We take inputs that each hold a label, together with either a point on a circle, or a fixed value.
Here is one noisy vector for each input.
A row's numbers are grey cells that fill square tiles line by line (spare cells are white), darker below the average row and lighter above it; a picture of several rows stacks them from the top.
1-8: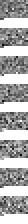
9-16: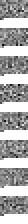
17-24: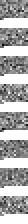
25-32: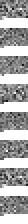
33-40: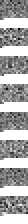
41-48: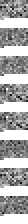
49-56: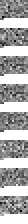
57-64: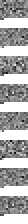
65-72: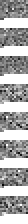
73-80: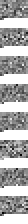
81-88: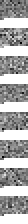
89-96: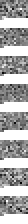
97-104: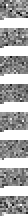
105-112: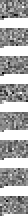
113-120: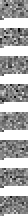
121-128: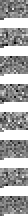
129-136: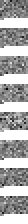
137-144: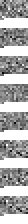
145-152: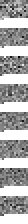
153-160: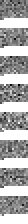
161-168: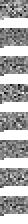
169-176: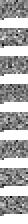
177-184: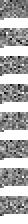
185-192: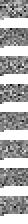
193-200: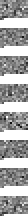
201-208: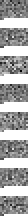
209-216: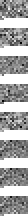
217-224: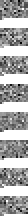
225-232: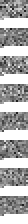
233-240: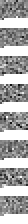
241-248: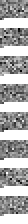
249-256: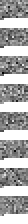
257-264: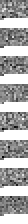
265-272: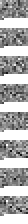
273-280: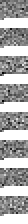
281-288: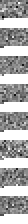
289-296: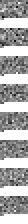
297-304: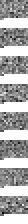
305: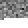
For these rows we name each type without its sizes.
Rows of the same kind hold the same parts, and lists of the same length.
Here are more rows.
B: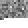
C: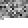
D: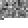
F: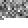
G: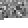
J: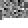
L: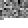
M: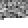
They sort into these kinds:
B, D, G, J, L, M
C, F

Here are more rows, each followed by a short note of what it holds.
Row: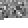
a point on a circle and a label
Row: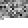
a label
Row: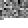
a point on a circle and a label
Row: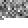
a label
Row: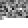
a label
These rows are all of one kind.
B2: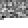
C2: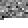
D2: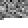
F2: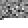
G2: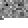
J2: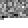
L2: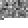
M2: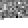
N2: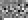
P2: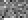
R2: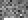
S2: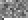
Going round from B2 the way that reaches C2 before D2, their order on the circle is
B2, J2, F2, N2, L2, G2, S2, R2, P2, M2, C2, D2.
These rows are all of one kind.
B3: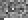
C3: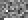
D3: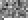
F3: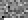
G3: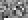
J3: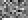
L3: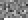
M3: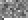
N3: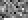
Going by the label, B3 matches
C3, F3 and L3.
